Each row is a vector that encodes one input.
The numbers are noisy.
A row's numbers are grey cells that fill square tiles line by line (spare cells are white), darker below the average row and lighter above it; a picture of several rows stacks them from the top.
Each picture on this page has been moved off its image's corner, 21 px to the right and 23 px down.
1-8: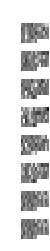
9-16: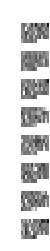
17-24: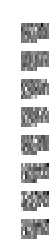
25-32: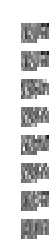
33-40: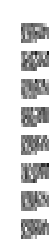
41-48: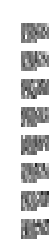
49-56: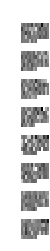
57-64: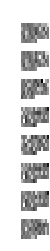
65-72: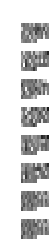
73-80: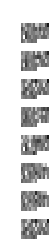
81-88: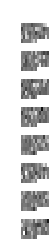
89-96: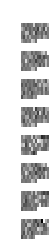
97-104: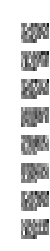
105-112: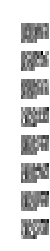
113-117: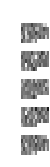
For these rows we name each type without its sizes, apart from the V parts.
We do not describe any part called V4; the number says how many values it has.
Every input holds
either a true/false value and a value of V4, or a list of points on a line.
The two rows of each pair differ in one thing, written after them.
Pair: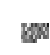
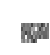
the true/false value
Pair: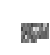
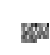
the true/false value
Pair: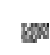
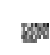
the value of V4
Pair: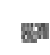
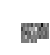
the value of V4
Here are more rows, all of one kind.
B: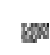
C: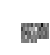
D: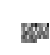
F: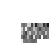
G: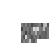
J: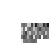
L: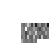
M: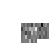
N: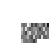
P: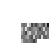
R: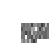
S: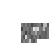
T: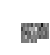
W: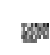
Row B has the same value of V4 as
N, P and R.
